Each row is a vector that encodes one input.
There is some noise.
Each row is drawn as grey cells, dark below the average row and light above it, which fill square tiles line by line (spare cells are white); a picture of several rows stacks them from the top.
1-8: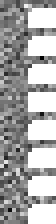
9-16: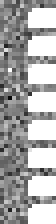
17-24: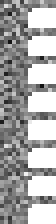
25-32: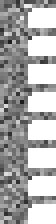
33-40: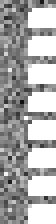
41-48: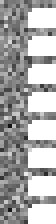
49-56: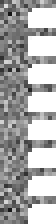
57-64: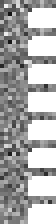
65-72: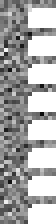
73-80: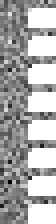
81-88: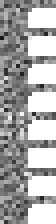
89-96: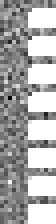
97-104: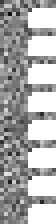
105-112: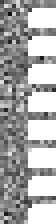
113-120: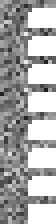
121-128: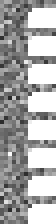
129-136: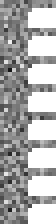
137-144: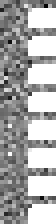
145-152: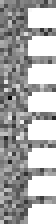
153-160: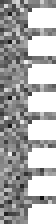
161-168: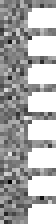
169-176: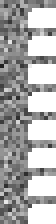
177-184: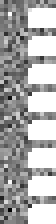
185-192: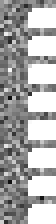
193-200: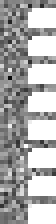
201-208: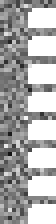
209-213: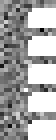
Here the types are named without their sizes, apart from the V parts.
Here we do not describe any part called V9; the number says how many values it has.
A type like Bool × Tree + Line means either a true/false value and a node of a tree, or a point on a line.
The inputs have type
Bool × Bool × Bool × V9 + List(Line).
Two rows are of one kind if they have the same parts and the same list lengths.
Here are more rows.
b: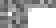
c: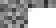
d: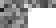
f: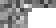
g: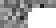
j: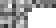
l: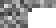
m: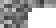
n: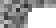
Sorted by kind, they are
b, c, d
f, g
j
l
m, n

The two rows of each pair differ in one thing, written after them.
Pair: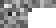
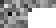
the value of V9
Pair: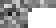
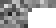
one of the three true/false values
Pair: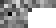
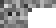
the value of V9
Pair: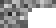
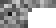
the value of V9
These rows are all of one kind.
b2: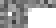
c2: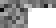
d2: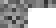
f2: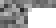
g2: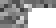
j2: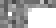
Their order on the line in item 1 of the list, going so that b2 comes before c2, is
d2, j2, b2, f2, c2, g2.
